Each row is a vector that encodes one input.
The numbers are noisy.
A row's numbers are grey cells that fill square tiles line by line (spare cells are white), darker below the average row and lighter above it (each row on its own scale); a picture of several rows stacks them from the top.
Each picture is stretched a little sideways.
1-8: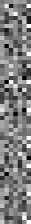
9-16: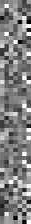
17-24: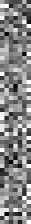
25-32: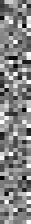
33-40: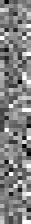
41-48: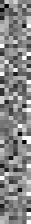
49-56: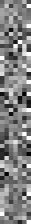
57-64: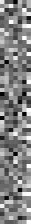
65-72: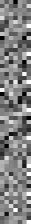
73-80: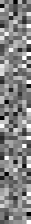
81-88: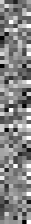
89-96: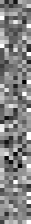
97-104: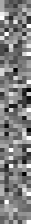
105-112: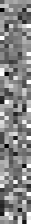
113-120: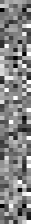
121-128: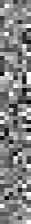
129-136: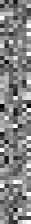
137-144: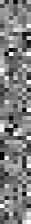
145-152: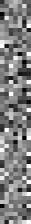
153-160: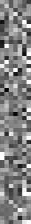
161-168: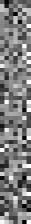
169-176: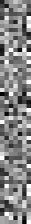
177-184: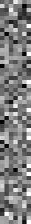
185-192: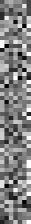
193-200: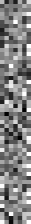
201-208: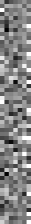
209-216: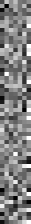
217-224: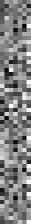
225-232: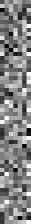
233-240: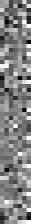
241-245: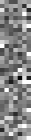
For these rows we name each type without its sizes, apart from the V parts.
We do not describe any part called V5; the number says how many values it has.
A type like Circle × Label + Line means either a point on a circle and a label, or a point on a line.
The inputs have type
Bool × Bool × Bool + (Label + Line) × List(V5).
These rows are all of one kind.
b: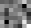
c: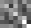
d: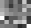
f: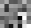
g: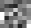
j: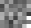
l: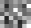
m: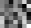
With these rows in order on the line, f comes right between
g and l.
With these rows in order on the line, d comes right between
g and m.
